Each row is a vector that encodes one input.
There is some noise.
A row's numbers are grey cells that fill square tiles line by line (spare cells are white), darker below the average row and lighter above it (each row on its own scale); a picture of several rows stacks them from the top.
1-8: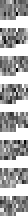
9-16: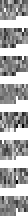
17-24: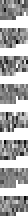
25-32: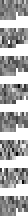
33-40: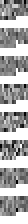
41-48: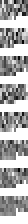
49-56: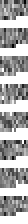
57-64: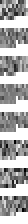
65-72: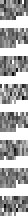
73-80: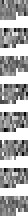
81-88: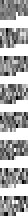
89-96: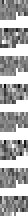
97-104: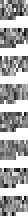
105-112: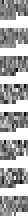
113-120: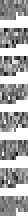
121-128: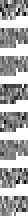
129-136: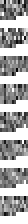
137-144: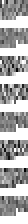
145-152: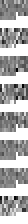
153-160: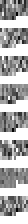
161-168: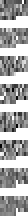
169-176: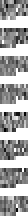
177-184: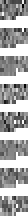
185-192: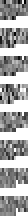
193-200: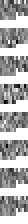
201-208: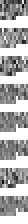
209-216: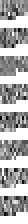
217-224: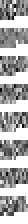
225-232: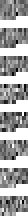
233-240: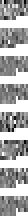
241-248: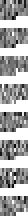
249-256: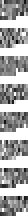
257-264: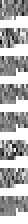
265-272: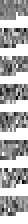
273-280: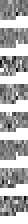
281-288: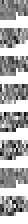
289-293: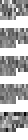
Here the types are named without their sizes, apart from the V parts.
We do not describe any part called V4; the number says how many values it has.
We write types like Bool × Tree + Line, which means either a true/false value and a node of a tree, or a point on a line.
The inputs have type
Circle × Circle + Line × List(V4).
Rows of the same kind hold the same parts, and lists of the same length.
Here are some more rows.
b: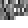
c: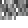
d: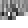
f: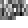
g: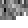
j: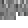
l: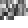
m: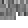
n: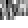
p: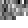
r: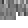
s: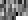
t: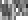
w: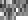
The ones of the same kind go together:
b, d, f, l, n
c, t, w
g, p, s
j, m, r

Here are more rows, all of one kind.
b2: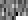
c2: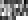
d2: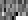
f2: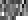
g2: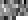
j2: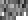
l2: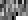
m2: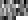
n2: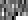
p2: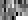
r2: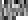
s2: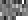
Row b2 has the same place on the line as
f2, j2 and n2.
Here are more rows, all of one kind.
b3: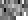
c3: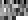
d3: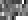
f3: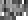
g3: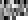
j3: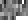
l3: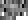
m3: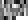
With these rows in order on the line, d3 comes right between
f3 and l3.
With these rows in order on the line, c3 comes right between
g3 and j3.
